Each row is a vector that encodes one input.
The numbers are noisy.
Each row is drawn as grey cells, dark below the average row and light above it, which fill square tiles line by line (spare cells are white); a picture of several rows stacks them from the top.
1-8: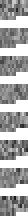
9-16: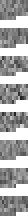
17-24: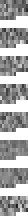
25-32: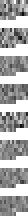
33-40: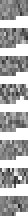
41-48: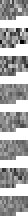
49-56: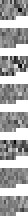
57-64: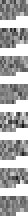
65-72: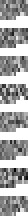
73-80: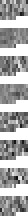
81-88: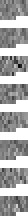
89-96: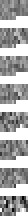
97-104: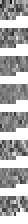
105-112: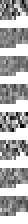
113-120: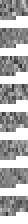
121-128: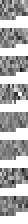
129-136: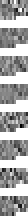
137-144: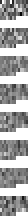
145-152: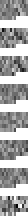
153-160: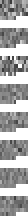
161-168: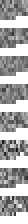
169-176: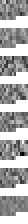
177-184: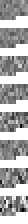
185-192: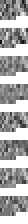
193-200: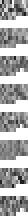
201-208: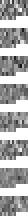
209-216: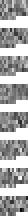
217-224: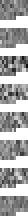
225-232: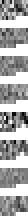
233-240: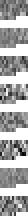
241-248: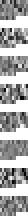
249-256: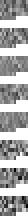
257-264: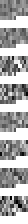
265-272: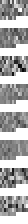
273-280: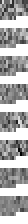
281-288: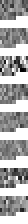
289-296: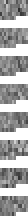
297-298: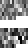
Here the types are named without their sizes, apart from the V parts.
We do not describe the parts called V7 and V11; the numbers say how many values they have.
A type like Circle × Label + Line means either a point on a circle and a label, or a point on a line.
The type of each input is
Bool × Line + (Label × V7 + Unit) × V11.
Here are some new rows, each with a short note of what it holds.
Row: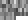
a point on a line and a true/false value
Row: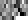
a label, a value of V7 and a value of V11
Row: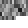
a value of V11
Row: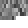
a label, a value of V7 and a value of V11
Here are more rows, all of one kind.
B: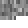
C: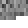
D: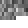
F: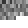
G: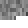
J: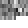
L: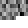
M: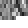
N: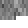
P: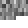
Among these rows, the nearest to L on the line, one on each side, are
M and P.
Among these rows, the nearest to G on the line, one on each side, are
B and M.
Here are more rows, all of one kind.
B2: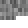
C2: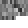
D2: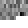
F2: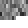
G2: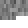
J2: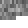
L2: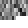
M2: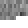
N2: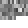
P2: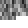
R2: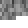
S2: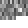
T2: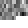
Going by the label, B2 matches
F2, G2, J2 and T2.
